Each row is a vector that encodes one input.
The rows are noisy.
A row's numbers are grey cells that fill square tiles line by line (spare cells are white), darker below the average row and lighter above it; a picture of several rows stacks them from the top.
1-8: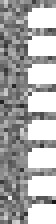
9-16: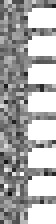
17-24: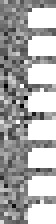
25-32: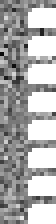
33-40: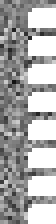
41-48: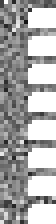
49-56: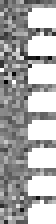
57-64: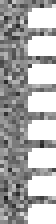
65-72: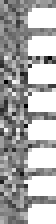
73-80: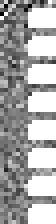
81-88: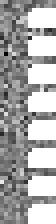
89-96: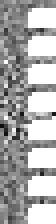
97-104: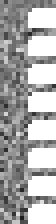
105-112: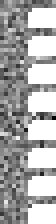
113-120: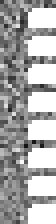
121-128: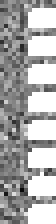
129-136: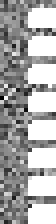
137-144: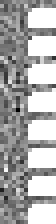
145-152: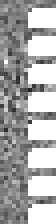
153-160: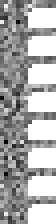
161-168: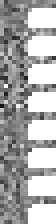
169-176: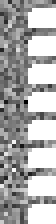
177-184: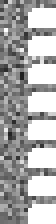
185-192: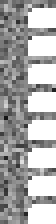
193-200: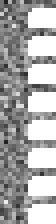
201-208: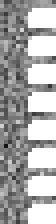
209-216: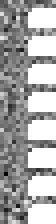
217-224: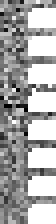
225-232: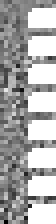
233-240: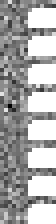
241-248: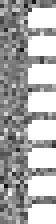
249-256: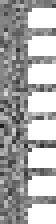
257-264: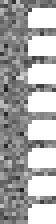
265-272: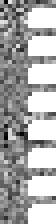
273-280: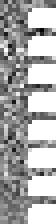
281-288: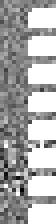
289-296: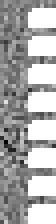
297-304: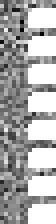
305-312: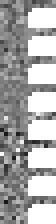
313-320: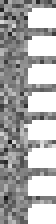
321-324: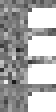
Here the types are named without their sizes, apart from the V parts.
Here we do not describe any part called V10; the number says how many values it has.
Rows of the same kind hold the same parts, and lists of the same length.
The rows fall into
3 kinds.
